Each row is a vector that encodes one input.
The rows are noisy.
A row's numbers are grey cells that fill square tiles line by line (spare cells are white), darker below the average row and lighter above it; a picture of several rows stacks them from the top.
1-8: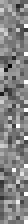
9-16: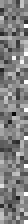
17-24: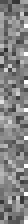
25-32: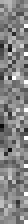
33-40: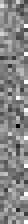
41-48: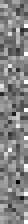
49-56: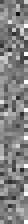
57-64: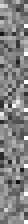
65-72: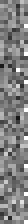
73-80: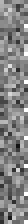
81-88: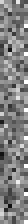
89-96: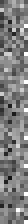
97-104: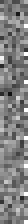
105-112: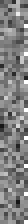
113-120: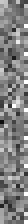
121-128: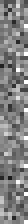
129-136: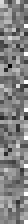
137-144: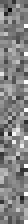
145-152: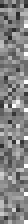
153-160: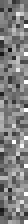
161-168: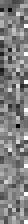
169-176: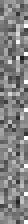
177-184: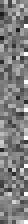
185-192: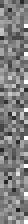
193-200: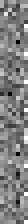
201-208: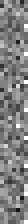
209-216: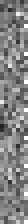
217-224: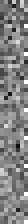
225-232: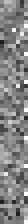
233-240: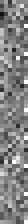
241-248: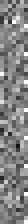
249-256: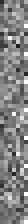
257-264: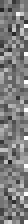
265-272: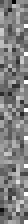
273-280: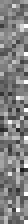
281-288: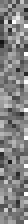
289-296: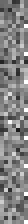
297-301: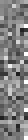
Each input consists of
either a point on a 15-point line and a node of a 9-node tree, or a node of a 10-node tree.
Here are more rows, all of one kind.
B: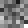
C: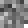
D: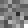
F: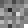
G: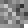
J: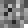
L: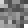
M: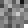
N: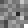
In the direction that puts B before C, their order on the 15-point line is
J, M, F, B, C, D, N, G, L.
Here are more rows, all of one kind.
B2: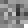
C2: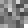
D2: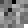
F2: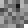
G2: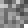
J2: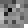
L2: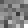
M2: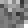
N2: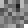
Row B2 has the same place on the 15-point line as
F2 and N2.
